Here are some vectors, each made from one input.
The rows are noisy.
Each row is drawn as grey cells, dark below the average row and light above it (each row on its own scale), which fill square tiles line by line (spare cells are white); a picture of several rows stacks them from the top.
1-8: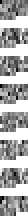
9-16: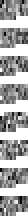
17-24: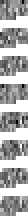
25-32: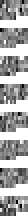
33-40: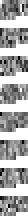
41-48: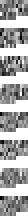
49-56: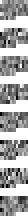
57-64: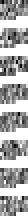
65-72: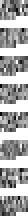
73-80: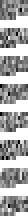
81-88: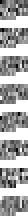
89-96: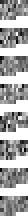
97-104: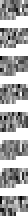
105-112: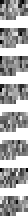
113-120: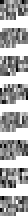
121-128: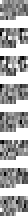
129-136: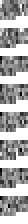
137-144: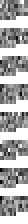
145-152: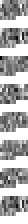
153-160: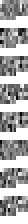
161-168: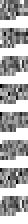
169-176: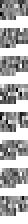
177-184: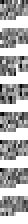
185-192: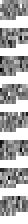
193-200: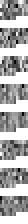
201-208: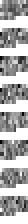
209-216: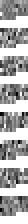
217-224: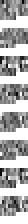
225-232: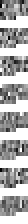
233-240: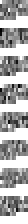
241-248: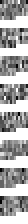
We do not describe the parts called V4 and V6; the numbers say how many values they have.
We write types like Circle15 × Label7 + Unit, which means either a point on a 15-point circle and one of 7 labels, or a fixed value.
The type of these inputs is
(Bool × Label5 × Line5 + V4) × V6.
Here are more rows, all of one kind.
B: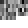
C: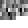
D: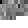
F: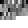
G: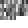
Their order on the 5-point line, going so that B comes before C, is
D, B, F, G, C.
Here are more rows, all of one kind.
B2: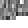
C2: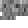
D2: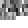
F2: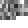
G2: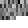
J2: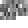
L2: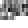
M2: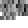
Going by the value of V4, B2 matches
F2 and G2.
